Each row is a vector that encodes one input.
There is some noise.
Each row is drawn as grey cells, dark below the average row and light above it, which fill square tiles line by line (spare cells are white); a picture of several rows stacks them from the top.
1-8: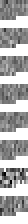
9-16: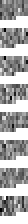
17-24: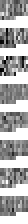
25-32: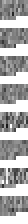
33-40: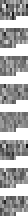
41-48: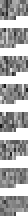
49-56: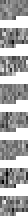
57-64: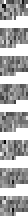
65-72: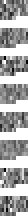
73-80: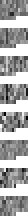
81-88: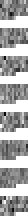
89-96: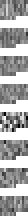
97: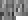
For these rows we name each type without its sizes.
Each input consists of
a node of a tree, together with either a fixed value, or four true/false values.
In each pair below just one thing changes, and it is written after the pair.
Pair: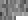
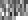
the node of the tree
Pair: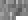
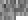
one of the four true/false values
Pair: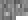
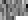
the node of the tree
